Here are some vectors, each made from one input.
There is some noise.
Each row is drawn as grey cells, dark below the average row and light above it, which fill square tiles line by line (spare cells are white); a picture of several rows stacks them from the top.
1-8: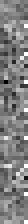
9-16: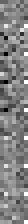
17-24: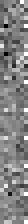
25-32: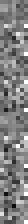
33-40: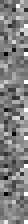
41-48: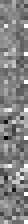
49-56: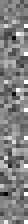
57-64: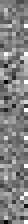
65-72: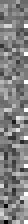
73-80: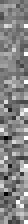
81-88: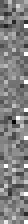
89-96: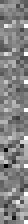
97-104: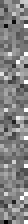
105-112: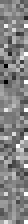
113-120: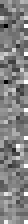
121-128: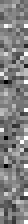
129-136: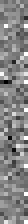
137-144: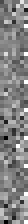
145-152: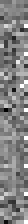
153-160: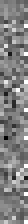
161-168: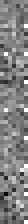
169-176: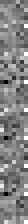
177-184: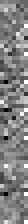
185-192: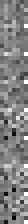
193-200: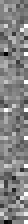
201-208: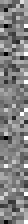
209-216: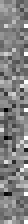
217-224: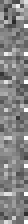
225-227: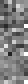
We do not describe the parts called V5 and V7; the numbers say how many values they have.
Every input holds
either a point on a 9-point circle and a value of V5, or a fixed value, or a true/false value and a value of V7.
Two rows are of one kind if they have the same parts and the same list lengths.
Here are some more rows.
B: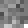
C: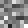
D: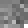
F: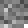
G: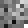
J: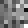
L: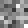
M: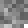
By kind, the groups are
B, D, F, M
C
G, J, L

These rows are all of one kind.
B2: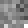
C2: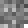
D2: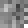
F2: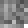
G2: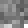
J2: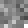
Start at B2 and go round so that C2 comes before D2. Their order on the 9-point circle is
B2, C2, D2, F2, J2, G2.
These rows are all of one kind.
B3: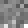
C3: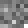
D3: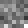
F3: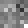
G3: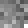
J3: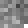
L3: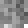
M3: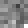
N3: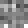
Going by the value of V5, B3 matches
C3 and M3.
